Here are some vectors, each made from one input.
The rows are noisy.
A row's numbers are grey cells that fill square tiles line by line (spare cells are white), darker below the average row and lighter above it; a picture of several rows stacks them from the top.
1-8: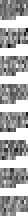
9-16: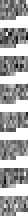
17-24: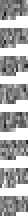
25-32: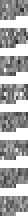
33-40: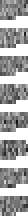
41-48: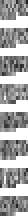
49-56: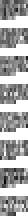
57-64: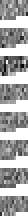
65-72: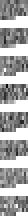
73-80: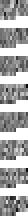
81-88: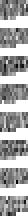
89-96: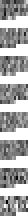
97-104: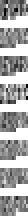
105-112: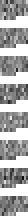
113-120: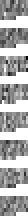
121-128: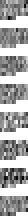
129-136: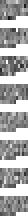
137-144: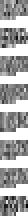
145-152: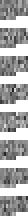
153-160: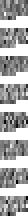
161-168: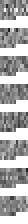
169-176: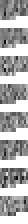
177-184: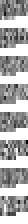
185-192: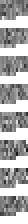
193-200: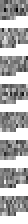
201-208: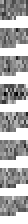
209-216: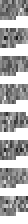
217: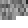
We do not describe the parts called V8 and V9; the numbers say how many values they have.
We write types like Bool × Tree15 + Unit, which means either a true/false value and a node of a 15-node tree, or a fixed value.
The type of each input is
Bool × Line5 × (Line7 + V8) × V9.
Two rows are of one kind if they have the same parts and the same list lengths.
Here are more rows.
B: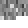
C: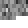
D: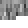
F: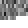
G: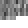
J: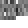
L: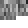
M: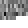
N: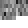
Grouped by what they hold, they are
B, D, F, G, M
C, J, L, N

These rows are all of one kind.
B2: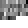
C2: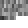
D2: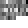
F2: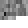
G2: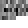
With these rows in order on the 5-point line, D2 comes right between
B2 and G2.
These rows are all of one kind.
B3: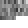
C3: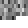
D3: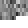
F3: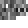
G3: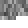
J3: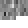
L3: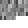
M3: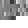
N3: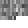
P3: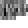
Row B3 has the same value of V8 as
F3, M3 and P3.
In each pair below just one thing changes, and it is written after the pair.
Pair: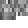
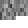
the value of V8
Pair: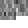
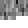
the value of V8
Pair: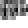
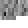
the place on the 5-point line
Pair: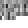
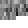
the value of V8
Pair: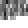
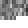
the place on the 5-point line
